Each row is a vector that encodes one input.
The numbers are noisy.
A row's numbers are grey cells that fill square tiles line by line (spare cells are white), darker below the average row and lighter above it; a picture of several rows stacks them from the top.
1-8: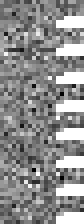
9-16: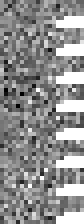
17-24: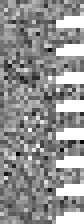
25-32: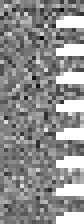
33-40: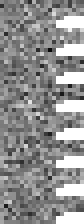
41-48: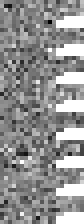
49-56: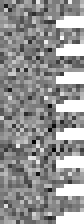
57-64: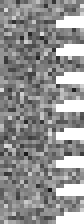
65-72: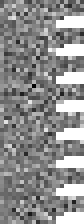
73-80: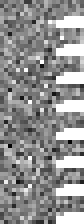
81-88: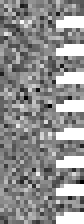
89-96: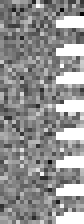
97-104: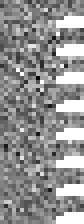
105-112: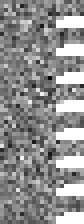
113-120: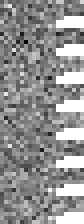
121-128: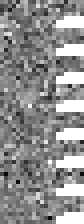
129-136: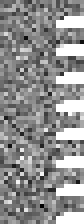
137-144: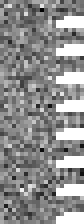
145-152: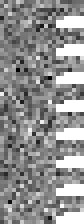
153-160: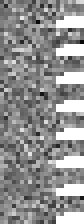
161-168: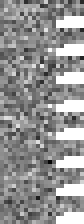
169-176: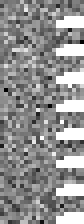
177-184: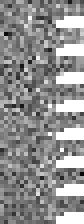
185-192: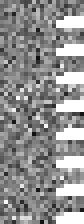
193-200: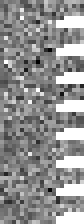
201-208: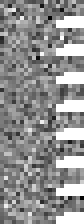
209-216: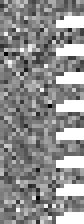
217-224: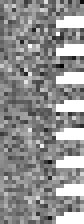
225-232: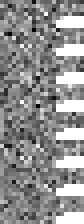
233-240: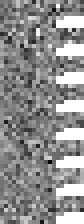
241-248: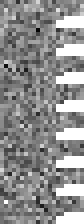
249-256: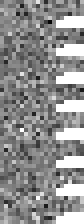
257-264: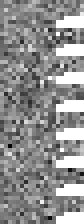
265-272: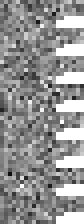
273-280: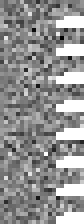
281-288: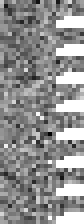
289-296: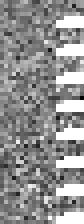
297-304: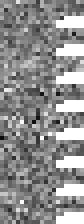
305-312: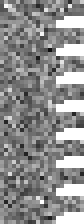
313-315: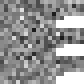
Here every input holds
a node of an 11-node tree, together with either a point on a 9-point circle and a true/false value, or a list of up to two points on a 6-point circle.
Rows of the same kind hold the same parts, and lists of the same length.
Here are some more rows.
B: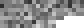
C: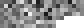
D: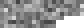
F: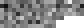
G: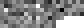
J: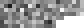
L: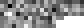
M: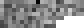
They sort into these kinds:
B
C, F, M
D, J
G, L

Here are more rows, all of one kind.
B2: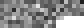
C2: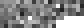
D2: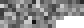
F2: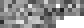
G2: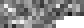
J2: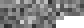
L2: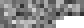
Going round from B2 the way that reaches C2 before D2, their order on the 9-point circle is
B2, G2, C2, J2, L2, F2, D2.
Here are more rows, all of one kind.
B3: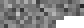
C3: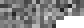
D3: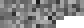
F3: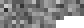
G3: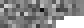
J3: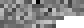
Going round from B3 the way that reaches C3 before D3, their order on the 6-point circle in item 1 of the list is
B3, C3, F3, G3, J3, D3.
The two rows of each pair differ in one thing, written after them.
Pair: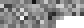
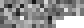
the place on the 9-point circle
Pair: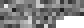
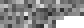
the place on the 9-point circle
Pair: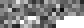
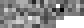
the true/false value
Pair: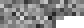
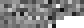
the place on the 9-point circle
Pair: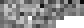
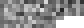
the place on the 9-point circle
